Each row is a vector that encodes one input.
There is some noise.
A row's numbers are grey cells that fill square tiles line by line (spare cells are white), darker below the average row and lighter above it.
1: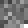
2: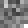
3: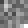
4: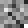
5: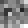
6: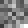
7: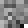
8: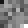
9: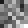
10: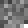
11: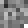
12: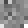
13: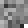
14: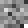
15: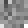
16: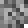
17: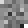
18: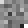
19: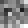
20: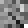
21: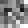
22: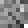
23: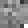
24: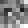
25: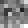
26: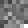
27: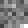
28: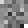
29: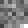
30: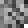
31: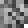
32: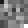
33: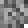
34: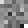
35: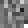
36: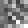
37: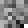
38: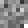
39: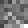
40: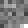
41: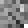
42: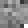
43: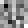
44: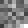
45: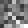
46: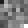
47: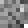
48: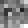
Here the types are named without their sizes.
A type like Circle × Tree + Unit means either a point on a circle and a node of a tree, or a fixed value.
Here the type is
Bool × Label.
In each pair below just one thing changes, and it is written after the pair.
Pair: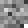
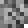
the label
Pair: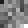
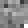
the true/false value
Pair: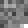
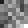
the label
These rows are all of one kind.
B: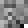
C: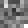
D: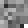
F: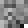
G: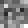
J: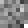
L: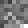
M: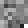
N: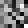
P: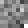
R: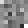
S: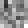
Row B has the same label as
D, F and M.
